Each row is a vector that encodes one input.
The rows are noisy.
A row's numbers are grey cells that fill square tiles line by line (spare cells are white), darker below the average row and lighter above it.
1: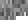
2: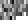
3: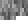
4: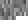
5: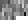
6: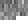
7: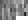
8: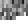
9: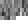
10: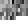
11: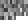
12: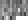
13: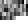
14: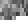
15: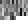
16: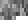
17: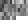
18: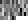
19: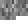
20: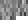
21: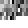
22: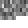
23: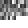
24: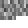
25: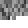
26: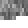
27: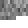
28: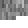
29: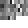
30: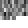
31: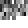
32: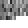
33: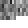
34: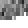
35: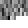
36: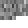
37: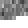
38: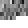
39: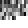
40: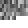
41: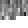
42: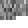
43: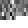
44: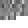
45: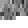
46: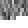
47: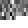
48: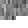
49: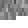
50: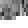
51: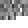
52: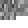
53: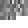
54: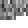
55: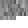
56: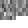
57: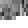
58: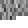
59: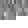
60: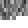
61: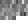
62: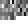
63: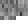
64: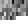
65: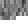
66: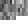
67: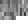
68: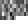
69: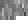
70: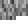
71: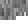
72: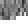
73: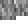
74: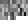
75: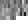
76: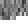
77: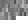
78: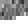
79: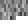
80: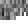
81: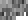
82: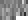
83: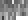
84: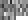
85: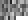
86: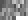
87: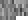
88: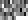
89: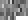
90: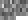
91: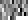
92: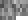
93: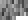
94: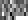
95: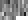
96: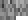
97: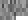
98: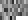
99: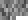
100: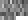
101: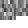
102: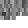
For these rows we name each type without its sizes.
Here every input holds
either a fixed value, or a label and a point on each of two lines, or a node of a tree.
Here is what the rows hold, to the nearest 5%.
About 5% of them hold a fixed value. About 55% of them hold a label and a point on each of two lines. The rest hold a node of a tree.
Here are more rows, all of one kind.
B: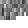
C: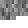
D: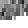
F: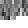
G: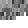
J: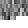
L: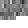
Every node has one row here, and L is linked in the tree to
D, F and G.
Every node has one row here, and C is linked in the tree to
D.
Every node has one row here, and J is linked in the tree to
F.
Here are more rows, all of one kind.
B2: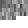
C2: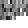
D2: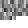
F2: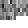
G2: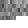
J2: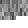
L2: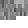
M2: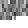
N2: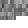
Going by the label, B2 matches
G2 and J2.
